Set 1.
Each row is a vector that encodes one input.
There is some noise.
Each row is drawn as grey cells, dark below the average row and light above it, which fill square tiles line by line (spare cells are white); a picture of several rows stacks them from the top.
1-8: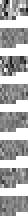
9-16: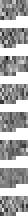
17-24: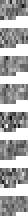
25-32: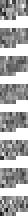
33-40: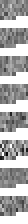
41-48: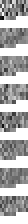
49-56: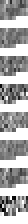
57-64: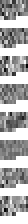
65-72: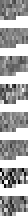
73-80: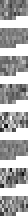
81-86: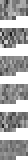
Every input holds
a point on a 9-point line.
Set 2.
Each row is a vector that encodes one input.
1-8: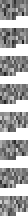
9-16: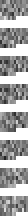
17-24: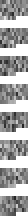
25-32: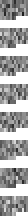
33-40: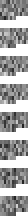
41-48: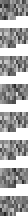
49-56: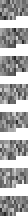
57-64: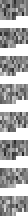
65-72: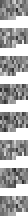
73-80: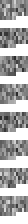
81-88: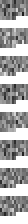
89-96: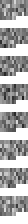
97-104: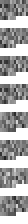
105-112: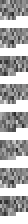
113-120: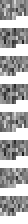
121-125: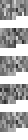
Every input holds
three true/false values.
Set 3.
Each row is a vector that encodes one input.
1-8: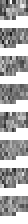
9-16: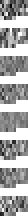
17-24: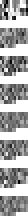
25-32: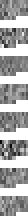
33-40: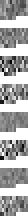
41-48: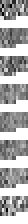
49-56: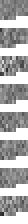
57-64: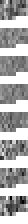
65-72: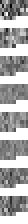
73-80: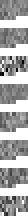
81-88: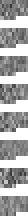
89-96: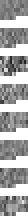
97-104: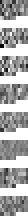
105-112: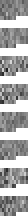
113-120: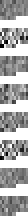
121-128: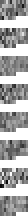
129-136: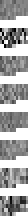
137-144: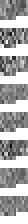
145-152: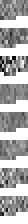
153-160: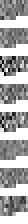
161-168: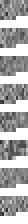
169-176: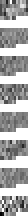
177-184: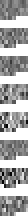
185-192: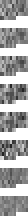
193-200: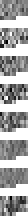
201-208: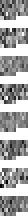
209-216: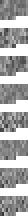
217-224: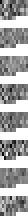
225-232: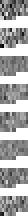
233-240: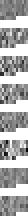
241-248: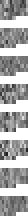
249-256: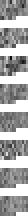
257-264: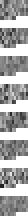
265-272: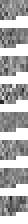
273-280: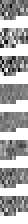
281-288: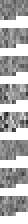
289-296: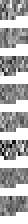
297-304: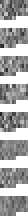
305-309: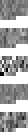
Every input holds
either a point on an 18-point circle, or a fixed value.
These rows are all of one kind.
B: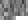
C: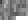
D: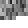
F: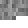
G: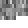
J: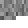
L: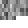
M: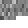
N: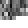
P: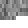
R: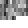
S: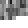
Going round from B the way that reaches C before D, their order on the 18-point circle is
B, P, C, J, N, R, S, M, G, L, D, F.
